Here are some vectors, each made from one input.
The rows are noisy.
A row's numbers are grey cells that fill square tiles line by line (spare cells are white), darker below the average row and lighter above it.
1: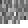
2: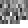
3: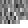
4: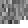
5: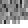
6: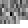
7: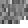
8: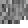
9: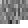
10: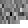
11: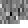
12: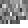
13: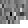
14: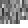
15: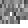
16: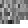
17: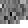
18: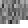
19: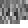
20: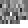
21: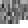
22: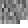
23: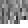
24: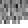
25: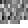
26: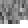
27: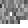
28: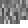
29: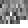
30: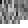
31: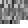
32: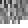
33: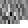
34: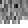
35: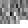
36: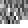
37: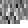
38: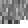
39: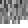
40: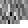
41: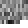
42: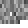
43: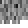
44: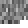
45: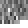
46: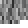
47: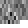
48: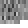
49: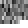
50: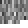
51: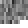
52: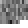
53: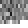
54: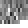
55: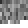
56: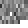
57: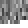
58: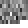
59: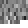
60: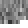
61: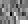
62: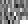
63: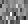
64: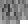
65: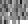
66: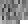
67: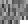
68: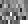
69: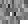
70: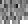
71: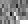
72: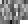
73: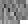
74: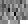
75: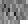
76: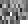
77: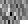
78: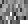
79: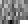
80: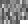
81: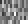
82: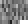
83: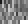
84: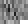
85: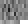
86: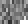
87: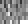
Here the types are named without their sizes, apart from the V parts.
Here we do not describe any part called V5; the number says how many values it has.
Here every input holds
a point on a line, together with either a point on a line, or a value of V5.
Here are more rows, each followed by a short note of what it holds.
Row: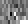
a point on a line and a value of V5
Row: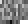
a point on a line and a value of V5
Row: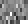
a point on each of two lines
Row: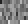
a point on each of two lines
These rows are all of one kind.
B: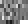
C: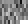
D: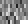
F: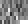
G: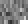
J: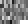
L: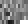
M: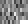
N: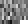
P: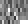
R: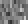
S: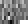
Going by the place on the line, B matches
J, L, N and S.
